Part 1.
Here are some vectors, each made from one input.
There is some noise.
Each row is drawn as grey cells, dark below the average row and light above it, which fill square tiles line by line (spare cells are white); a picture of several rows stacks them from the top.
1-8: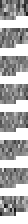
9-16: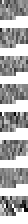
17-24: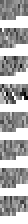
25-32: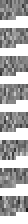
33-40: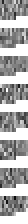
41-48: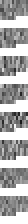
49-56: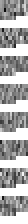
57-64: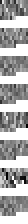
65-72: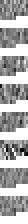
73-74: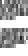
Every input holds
a list of up to two points on a 6-point line.
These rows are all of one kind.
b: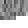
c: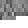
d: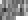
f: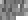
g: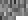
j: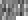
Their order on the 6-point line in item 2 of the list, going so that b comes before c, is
g, j, b, d, f, c.
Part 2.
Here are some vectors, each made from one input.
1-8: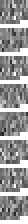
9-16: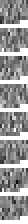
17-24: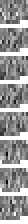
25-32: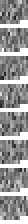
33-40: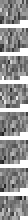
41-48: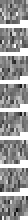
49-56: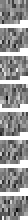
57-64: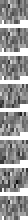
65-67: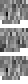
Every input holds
a point on a 6-point line and a true/false value.
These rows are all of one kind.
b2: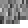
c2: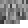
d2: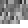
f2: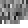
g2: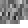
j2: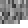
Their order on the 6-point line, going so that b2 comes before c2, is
b2, c2, d2, j2, g2, f2.
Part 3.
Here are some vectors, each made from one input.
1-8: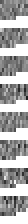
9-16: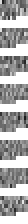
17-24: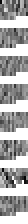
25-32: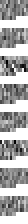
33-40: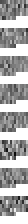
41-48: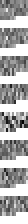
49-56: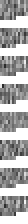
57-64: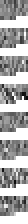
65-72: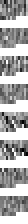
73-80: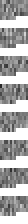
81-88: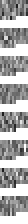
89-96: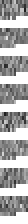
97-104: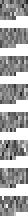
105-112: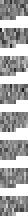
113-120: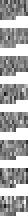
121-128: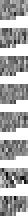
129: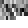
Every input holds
a list of up to two points on a 14-point circle.
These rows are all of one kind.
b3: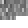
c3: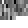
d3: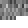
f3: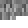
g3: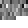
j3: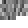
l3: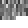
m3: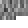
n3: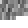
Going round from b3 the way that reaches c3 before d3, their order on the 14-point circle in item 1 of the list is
b3, f3, l3, c3, m3, d3, g3, j3, n3.
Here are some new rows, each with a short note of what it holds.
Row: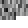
a list of one item
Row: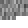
a list of one item
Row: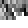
the empty list
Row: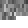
a list of one item
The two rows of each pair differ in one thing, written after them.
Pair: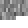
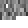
the place on the 14-point circle in item 1 of the list
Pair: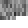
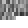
the place on the 14-point circle in item 2 of the list
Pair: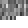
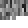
the place on the 14-point circle in item 1 of the list
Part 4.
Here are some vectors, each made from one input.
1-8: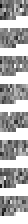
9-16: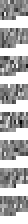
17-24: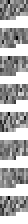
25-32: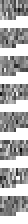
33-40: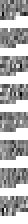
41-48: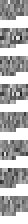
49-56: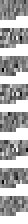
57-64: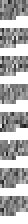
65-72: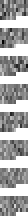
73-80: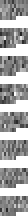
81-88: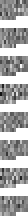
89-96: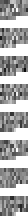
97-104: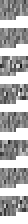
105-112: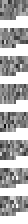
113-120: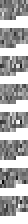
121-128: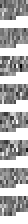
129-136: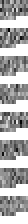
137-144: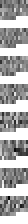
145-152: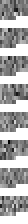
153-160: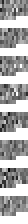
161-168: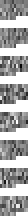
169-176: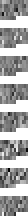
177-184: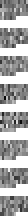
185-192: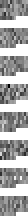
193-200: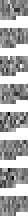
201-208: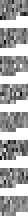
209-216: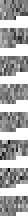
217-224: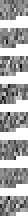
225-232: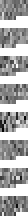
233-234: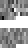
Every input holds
one of 5 labels, together with either a fixed value, or three true/false values.
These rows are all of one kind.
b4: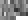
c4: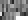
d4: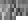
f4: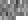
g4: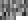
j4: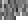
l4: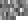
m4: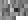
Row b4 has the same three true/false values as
l4 and m4.
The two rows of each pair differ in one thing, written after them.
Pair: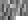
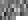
one of the three true/false values
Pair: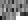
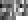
the label
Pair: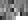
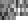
the label
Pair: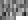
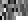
the label
